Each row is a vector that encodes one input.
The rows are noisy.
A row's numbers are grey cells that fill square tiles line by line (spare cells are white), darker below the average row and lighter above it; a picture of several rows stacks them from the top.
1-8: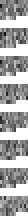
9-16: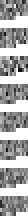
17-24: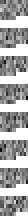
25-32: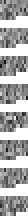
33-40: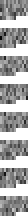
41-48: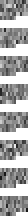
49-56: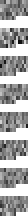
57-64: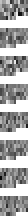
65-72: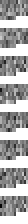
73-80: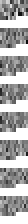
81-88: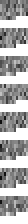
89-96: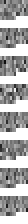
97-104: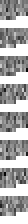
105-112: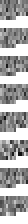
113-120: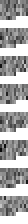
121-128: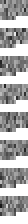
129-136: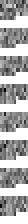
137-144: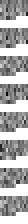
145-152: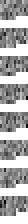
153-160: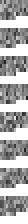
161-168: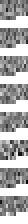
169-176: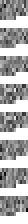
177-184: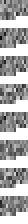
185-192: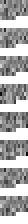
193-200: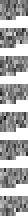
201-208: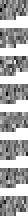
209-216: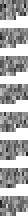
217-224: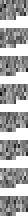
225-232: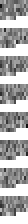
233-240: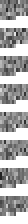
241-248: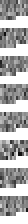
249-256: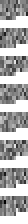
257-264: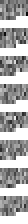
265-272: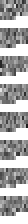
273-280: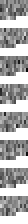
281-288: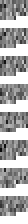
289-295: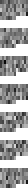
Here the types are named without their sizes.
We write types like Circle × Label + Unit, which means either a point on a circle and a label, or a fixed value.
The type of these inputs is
Bool × (Circle + Unit) × Label + List(Line).
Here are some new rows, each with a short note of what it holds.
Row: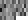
a list of two items
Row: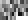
the empty list
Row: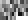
the empty list
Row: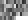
a list of one item
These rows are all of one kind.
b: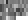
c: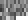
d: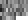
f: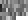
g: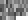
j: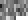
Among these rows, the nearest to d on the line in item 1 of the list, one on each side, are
c and f.
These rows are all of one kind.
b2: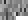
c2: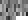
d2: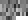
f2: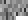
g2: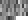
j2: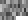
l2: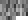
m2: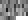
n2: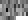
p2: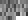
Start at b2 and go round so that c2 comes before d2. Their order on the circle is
b2, l2, f2, g2, m2, n2, j2, c2, d2, p2.
